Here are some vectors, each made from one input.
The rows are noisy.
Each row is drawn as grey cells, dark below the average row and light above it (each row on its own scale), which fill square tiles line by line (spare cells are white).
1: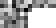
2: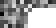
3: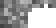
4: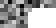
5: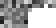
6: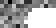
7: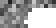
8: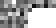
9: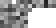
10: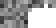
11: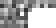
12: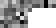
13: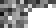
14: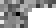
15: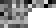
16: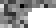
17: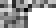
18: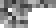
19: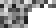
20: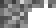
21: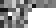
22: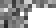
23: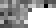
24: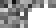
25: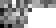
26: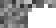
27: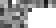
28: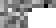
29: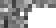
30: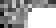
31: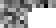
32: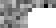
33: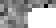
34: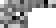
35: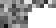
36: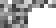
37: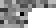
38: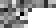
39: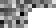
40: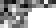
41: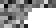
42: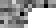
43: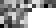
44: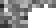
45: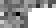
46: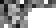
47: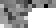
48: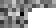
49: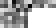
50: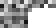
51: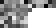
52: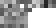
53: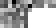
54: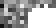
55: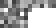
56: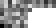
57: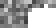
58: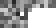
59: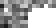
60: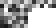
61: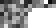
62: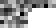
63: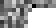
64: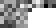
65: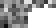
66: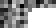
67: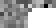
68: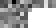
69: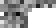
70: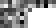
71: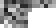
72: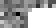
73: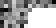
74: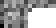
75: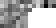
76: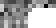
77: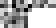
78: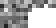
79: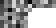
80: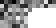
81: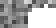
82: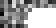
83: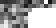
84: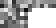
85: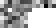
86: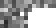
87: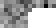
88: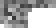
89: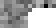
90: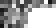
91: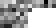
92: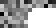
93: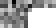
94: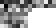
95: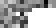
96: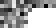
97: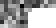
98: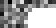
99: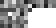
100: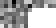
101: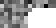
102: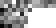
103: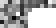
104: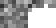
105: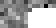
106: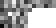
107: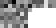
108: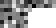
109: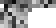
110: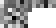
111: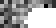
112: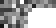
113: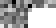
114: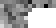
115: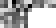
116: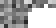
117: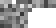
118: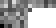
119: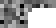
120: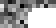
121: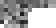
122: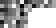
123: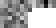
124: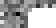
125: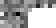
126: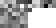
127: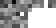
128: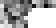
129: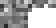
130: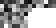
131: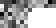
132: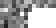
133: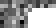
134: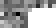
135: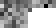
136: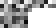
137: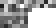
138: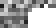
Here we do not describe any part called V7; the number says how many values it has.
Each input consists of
a list of up to two items, each a true/false value and a value of V7.
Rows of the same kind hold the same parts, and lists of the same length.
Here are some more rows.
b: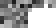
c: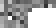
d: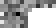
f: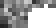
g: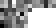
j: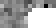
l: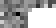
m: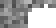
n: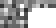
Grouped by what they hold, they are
b, f, m, n
c, g, j
d, l

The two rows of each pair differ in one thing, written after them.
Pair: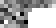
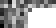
the value of V7 in item 1 of the list
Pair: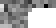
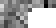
the value of V7 in item 1 of the list
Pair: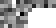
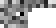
the value of V7 in item 1 of the list
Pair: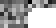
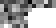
the true/false value in item 2 of the list
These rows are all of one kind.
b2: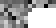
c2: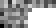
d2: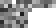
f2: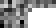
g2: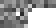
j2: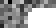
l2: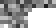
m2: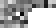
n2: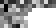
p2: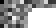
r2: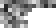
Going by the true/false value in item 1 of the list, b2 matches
l2, n2 and r2.
